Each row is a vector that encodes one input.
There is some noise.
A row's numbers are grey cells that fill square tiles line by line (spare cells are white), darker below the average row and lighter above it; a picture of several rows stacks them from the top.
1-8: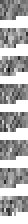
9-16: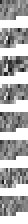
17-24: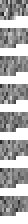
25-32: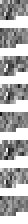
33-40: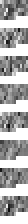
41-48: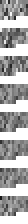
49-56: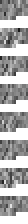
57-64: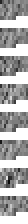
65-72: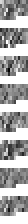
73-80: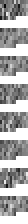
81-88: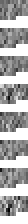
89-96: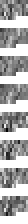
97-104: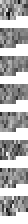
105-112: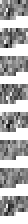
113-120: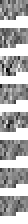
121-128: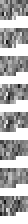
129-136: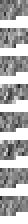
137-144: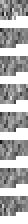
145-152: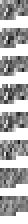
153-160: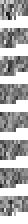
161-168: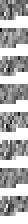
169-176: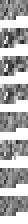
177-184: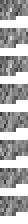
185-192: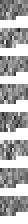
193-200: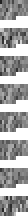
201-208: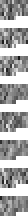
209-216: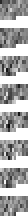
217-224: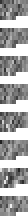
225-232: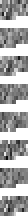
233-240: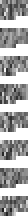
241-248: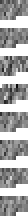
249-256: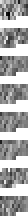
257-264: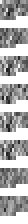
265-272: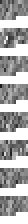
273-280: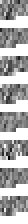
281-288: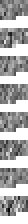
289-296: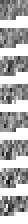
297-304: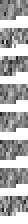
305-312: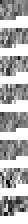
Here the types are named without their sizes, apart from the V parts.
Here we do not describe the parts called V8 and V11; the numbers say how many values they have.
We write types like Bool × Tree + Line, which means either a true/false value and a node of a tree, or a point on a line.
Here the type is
(Circle + Unit) × V8 + (Label + Line) × V11.
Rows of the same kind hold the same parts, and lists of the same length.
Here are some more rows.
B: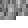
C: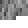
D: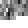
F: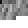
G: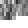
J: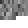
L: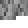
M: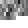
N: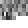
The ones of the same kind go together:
B, C, F
D, M
G, N
J, L

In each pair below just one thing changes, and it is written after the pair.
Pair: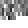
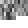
the place on the circle
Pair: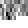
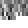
the place on the circle
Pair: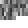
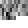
the place on the circle
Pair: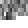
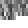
the place on the circle
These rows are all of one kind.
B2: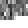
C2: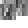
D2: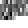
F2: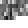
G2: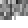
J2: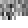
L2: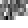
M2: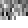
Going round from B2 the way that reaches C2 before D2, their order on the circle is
B2, J2, C2, G2, L2, F2, D2, M2.
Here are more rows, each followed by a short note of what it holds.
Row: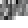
a point on a circle and a value of V8
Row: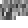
a point on a circle and a value of V8
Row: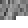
a point on a line and a value of V11
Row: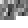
a value of V8
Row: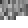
a point on a line and a value of V11
